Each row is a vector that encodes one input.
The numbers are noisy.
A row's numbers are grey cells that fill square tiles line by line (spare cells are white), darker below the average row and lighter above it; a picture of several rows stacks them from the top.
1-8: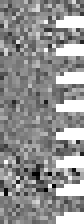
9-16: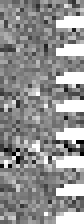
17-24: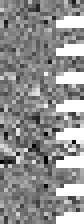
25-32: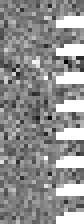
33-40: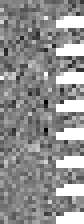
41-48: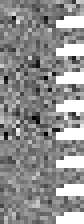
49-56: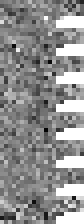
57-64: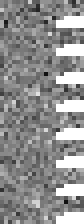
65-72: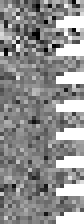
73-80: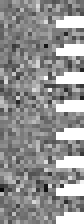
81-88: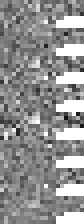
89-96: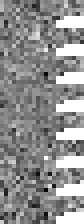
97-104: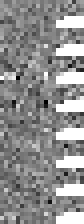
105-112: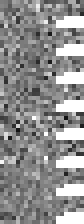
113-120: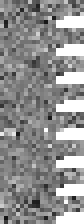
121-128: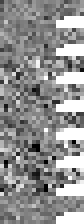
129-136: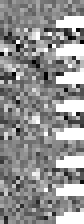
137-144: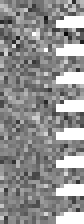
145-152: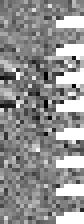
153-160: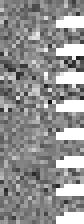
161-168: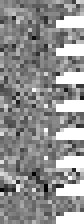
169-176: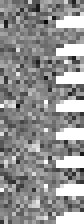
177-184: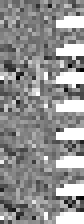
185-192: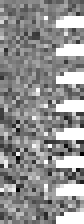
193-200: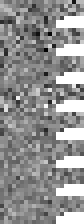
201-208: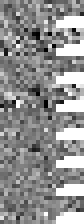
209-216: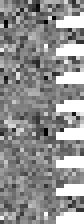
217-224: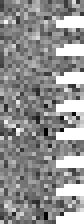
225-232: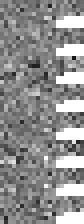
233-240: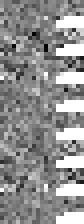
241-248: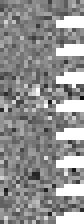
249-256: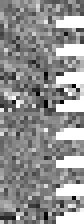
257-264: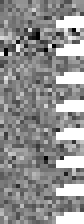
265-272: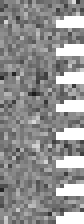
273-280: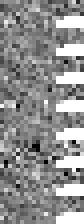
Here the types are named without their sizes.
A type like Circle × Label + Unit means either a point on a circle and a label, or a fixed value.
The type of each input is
Circle × ((Circle + Unit) × Label + Unit).
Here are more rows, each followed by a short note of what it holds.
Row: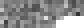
a point on a circle
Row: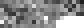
a point on a circle
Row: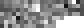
a point on a circle and a label
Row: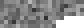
a point on each of two circles and a label
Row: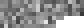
a point on a circle and a label
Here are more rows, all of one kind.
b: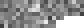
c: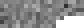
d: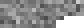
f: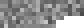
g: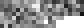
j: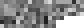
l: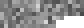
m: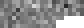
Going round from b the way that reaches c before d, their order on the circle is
b, f, l, g, m, j, c, d.
